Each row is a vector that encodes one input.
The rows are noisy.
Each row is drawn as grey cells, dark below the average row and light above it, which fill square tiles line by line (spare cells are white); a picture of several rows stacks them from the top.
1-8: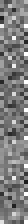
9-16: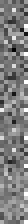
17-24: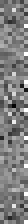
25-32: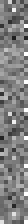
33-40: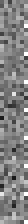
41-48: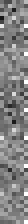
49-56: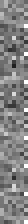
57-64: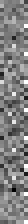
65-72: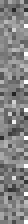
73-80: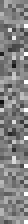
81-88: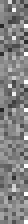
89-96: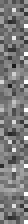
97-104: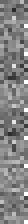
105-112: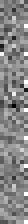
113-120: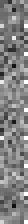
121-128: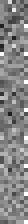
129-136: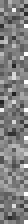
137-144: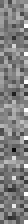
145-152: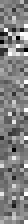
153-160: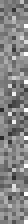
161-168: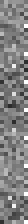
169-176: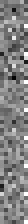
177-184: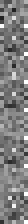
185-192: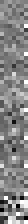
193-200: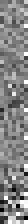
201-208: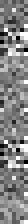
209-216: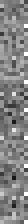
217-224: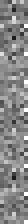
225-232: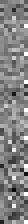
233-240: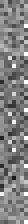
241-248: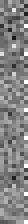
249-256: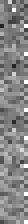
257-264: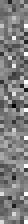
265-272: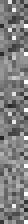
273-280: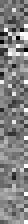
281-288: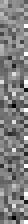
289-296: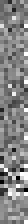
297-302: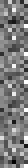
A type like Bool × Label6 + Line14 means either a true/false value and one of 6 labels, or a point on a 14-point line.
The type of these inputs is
List3(Line5).
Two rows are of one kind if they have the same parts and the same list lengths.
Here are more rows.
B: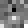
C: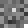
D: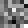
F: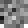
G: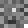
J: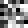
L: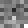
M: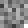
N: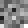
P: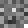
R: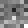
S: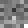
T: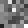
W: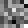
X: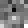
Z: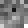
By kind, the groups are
B, F, L, N, R, S, X, Z
C, D, G, P, T, W
J
M

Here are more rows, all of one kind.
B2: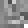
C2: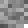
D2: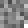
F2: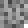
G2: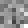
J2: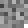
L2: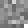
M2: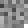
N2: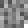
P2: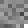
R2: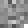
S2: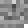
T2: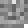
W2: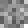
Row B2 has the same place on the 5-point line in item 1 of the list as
L2, R2, S2 and T2.
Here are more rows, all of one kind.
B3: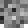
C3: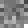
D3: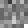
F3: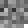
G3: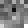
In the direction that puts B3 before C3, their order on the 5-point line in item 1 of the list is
B3, F3, C3, D3, G3.
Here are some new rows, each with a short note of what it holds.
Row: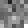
a list of two items
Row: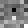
a list of two items
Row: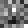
a list of one item
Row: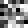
the empty list
